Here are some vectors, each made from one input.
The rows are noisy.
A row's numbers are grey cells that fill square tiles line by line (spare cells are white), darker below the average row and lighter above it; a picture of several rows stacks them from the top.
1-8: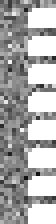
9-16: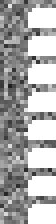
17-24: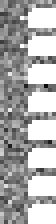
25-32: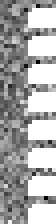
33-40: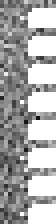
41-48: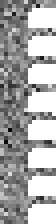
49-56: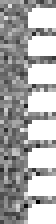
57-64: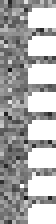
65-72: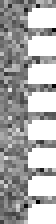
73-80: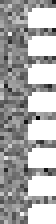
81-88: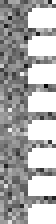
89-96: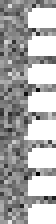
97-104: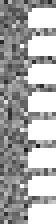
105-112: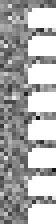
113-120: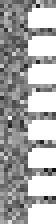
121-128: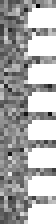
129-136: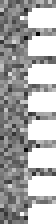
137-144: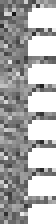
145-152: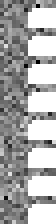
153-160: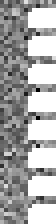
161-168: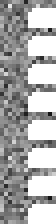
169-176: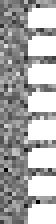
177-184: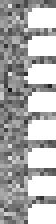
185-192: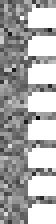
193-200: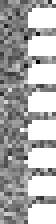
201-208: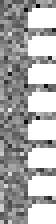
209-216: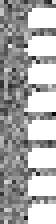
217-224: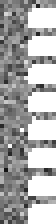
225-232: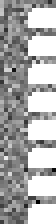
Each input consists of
either a point on an 11-point circle and a node of a 12-node tree, or a node of a 9-node tree and a node of a 10-node tree.
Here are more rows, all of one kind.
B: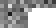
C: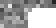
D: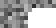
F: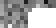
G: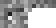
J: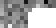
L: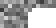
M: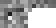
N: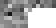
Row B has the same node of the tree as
D, G and M.
